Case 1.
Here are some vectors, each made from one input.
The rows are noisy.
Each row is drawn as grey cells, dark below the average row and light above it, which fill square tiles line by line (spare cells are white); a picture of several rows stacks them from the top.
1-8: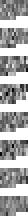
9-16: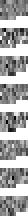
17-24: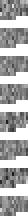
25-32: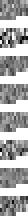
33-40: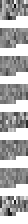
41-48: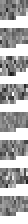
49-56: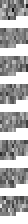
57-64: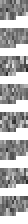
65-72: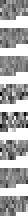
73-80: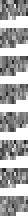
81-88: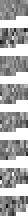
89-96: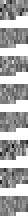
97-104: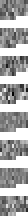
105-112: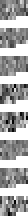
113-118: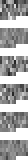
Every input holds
a true/false value, together with either a point on a 7-point line, or a point on an 8-point line.
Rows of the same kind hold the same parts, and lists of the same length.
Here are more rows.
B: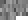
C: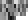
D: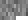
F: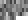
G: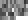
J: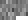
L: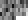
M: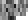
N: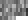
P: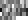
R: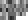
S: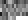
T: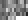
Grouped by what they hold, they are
B, C, G, L, M, S, T
D, F, J, N, P, R

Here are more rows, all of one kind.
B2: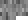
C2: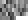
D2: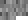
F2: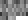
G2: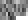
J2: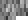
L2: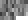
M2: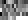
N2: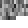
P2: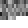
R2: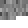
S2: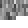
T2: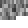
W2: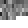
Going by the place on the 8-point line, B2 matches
C2, F2, L2 and P2.
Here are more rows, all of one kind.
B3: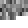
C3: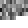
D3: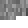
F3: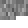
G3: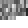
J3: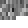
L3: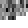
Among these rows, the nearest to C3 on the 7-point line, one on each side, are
B3 and F3.
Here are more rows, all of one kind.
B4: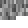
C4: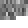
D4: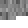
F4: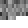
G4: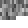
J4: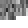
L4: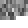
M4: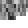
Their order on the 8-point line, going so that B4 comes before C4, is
F4, G4, D4, L4, M4, B4, J4, C4.
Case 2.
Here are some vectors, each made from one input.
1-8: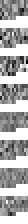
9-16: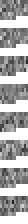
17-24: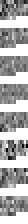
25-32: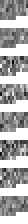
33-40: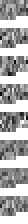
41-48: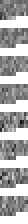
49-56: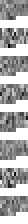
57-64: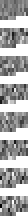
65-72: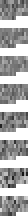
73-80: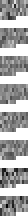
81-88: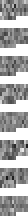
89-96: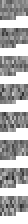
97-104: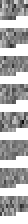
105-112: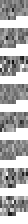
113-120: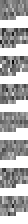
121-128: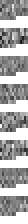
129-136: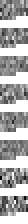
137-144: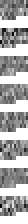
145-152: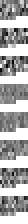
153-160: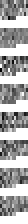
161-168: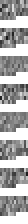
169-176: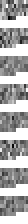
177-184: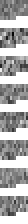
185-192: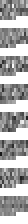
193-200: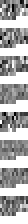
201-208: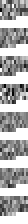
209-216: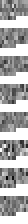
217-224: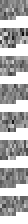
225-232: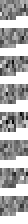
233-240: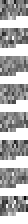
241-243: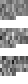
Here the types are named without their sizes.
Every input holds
a point on a circle and a true/false value, together with either a point on a circle, or a fixed value.
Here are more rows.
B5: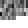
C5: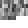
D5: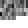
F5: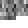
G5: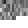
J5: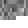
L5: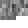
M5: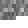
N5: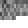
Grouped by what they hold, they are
B5, D5
C5, F5, G5, J5, L5, M5, N5

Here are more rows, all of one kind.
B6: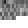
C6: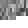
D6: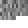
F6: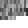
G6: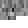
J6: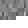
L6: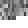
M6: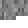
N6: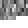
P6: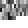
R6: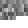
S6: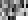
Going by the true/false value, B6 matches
P6, R6 and S6.
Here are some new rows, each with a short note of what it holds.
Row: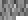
a point on each of two circles and a true/false value
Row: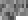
a point on each of two circles and a true/false value
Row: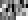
a point on a circle and a true/false value
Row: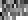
a point on each of two circles and a true/false value
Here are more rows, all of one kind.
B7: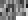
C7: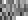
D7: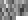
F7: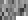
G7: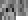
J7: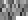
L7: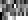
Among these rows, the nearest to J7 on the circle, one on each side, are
B7 and D7.
